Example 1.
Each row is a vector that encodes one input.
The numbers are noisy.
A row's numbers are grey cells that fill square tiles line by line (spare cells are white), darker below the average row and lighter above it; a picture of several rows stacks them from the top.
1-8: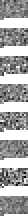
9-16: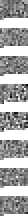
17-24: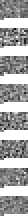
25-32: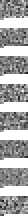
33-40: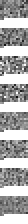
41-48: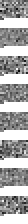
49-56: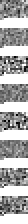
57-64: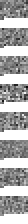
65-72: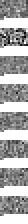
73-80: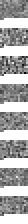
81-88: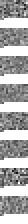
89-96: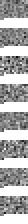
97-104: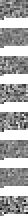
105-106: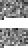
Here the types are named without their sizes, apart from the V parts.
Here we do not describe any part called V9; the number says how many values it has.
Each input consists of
either a label and a value of V9, or a point on a line.
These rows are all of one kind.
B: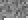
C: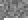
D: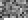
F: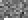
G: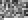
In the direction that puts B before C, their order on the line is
G, B, C, F, D.
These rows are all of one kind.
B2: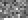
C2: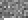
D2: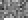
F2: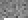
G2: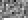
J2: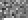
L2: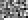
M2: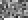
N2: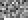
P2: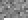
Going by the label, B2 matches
C2, L2, N2 and P2.
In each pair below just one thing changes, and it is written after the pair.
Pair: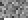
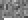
the label
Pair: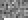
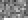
the value of V9
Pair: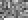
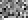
the label
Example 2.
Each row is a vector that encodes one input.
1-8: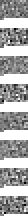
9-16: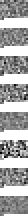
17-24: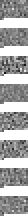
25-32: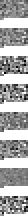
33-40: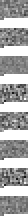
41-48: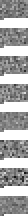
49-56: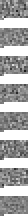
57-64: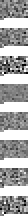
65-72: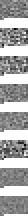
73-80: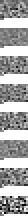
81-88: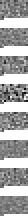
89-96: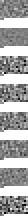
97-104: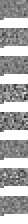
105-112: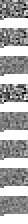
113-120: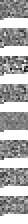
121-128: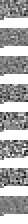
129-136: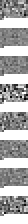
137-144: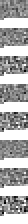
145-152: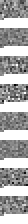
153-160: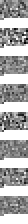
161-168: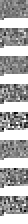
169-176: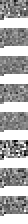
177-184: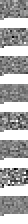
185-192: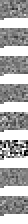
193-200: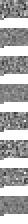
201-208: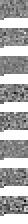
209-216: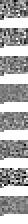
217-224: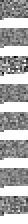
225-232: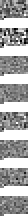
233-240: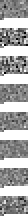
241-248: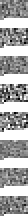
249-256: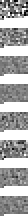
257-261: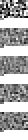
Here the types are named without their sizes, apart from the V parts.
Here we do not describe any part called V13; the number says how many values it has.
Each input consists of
a label and a value of V13, together with either a point on a circle, or a fixed value.
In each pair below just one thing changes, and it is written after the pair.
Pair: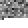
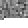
the label
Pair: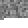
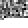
the label
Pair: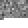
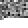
the label
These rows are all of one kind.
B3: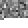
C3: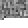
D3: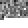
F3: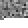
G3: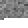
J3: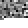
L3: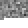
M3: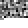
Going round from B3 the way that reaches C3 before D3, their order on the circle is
B3, J3, F3, M3, C3, D3, G3, L3.
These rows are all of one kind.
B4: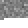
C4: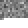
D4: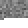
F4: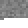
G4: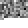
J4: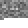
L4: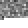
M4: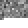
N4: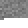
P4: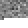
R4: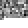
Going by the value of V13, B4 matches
D4, G4, L4 and N4.
